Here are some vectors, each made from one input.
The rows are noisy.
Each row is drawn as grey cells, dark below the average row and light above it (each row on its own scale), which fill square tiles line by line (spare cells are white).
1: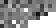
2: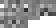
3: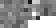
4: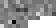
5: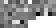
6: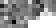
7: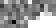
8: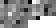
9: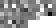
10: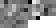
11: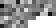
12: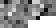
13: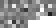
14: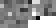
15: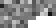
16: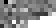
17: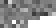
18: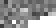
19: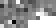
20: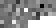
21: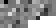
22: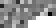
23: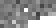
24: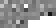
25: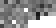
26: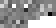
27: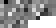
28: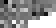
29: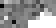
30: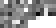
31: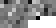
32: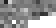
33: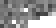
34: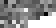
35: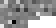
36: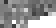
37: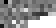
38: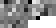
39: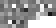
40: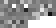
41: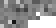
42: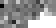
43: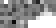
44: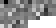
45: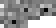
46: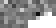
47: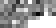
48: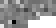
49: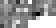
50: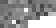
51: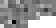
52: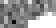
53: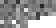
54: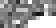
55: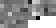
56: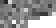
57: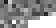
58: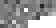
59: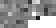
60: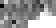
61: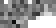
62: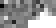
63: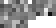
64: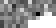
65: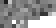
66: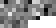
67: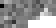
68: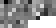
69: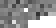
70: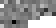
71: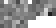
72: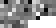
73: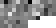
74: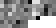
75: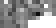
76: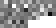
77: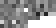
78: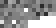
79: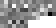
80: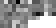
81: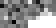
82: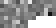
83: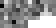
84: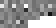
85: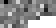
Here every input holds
a true/false value, together with either a point on a 5-point line, or a point on an 8-point line.
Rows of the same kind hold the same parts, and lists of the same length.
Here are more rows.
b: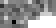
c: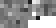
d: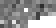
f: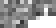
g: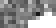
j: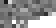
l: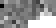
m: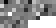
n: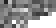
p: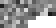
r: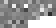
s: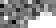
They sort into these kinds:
b, f, g, l, p, r, s
c, d, j, m, n

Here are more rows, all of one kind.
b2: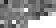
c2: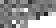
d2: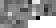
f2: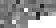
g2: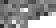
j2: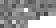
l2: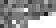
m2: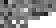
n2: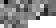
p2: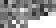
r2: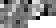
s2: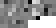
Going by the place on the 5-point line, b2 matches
c2, g2, l2 and r2.
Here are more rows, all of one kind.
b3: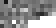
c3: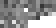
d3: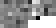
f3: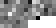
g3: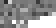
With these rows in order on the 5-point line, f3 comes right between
b3 and c3.
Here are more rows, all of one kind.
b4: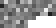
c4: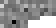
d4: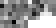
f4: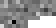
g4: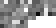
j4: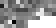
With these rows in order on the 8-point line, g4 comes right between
b4 and c4.
